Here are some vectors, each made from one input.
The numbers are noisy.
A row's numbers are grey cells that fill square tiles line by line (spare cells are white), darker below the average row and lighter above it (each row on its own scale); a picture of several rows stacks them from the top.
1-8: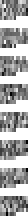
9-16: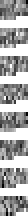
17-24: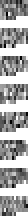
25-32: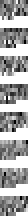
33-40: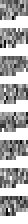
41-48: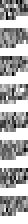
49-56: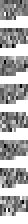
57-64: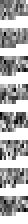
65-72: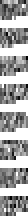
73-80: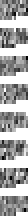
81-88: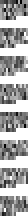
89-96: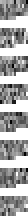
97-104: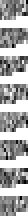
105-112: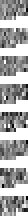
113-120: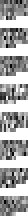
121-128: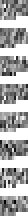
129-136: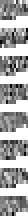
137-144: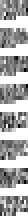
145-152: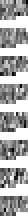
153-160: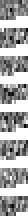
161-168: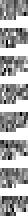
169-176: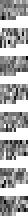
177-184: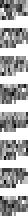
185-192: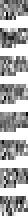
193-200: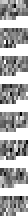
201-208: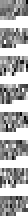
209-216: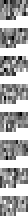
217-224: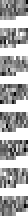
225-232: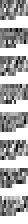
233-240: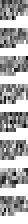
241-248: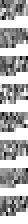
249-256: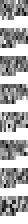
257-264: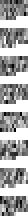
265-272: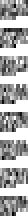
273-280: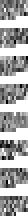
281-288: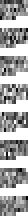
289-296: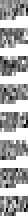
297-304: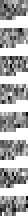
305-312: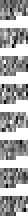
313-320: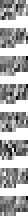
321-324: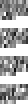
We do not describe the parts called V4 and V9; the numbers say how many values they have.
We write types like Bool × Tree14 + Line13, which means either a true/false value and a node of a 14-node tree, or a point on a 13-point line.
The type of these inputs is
(Bool × Bool × Bool × Bool × Tree15 + V9) × V4.
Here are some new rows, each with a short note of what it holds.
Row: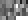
a value of V4 and a value of V9
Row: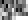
a node of a 15-node tree, four true/false values and a value of V4
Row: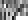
a node of a 15-node tree, four true/false values and a value of V4
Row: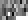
a value of V4 and a value of V9
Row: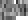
a node of a 15-node tree, four true/false values and a value of V4
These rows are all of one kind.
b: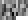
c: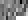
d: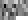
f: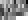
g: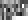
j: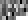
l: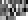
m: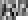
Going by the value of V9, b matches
d and m.
